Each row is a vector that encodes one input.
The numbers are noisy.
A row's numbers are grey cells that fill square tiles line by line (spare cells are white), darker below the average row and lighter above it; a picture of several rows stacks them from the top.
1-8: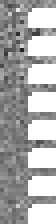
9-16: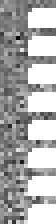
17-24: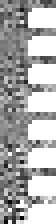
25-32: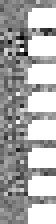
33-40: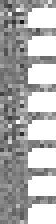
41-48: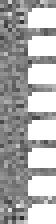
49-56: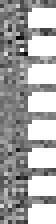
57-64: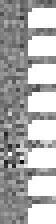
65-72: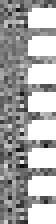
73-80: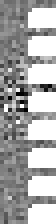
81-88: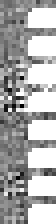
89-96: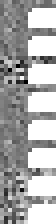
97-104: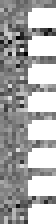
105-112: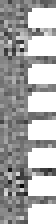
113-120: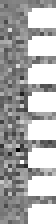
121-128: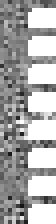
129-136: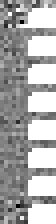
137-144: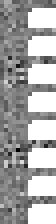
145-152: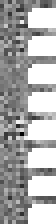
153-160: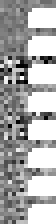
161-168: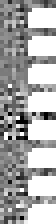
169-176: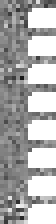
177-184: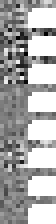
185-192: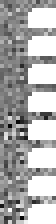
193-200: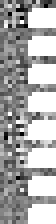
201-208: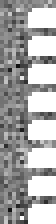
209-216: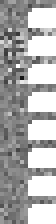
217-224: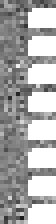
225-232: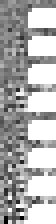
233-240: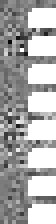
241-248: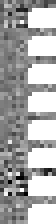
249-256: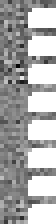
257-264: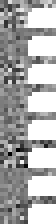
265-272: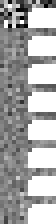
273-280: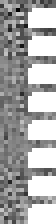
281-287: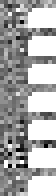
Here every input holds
either one of 6 labels, or two labels (each one of 10).
